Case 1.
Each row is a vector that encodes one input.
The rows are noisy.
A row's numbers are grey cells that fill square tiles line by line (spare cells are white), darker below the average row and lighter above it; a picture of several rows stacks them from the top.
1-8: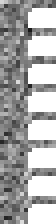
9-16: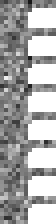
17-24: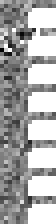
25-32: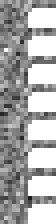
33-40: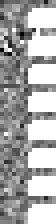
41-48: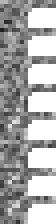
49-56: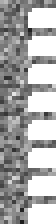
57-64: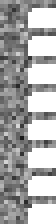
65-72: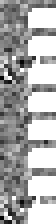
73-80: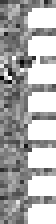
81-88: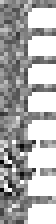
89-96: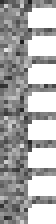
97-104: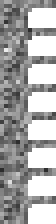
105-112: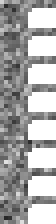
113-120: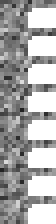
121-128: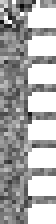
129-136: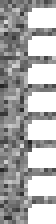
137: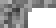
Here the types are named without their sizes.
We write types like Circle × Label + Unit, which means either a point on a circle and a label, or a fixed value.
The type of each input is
Bool × (Circle + Tree) + Unit.
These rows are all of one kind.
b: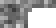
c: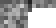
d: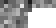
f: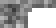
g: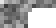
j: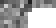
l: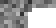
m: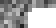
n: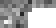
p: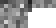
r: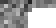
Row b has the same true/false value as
f and g.
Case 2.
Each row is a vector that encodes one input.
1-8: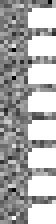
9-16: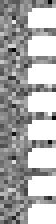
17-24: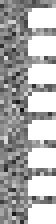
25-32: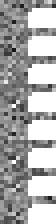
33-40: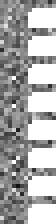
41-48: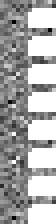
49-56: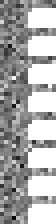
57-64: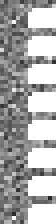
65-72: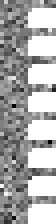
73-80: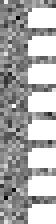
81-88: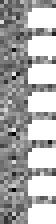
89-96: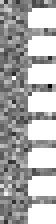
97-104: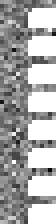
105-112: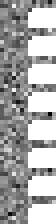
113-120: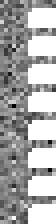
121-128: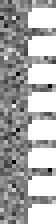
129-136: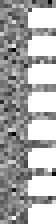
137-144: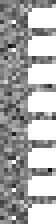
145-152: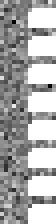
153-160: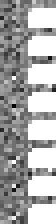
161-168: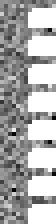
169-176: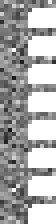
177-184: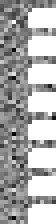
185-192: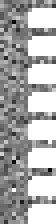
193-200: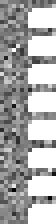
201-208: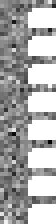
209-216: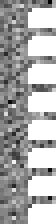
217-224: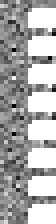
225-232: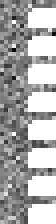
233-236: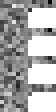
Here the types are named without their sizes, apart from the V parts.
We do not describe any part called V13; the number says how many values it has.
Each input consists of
a point on a line, a true/false value and a value of V13.
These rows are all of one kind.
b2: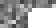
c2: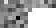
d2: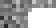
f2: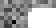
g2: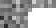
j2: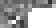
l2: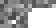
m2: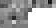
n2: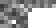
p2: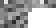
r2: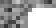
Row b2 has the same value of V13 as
d2, g2, l2 and n2.
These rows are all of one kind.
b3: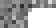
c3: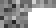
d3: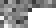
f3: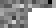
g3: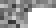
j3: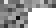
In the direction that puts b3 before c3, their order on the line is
g3, b3, f3, c3, j3, d3.
